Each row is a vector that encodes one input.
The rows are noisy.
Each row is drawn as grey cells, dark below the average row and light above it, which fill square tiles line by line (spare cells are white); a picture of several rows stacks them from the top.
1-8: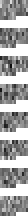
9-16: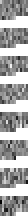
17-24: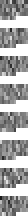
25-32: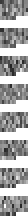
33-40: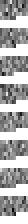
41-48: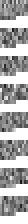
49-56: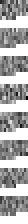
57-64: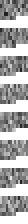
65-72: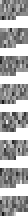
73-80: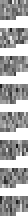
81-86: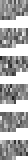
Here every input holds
a true/false value, together with either a point on a 4-point line, or a point on a 6-point line.
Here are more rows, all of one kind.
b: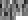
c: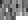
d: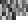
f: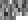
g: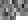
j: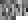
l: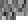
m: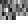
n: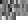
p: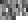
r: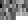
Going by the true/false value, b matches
f, g and l.
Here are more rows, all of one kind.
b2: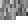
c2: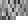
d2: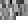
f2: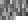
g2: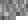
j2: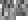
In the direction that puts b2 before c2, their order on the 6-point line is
b2, c2, f2, g2, j2, d2.
